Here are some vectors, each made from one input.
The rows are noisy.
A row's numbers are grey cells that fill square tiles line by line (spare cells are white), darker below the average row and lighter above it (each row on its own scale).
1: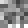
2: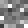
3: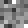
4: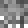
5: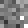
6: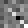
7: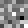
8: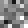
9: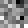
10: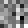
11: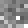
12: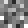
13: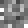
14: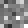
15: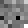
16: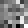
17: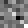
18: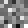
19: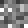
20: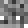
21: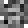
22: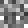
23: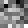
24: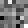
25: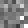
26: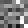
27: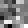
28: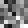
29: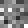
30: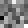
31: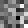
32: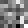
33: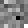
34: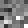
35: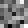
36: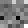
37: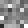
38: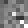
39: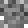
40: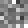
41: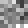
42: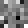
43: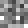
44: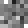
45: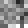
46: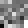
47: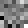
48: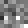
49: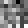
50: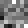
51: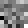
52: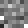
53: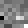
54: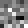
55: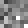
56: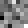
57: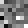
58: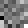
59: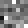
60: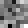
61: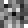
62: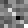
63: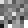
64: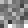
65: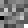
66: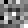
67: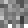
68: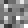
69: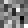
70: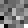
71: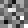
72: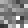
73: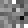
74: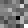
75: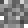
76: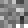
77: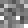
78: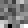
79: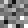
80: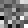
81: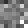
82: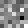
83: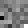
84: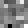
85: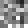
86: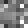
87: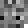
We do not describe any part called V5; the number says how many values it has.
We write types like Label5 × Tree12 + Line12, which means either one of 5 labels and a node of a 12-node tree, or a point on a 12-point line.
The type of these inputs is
Bool × (Line6 + V5).
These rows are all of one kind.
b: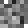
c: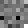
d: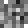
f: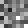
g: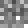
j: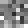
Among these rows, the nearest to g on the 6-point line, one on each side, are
b and j.
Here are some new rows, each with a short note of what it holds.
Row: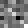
a true/false value and a value of V5
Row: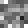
a point on a 6-point line and a true/false value
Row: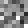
a point on a 6-point line and a true/false value
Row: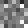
a true/false value and a value of V5
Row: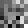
a true/false value and a value of V5
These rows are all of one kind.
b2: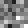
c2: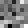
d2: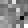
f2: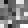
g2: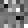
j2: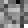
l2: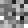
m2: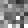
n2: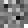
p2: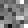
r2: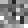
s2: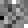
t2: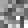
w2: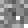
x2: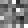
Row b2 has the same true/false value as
c2, f2, p2 and s2.
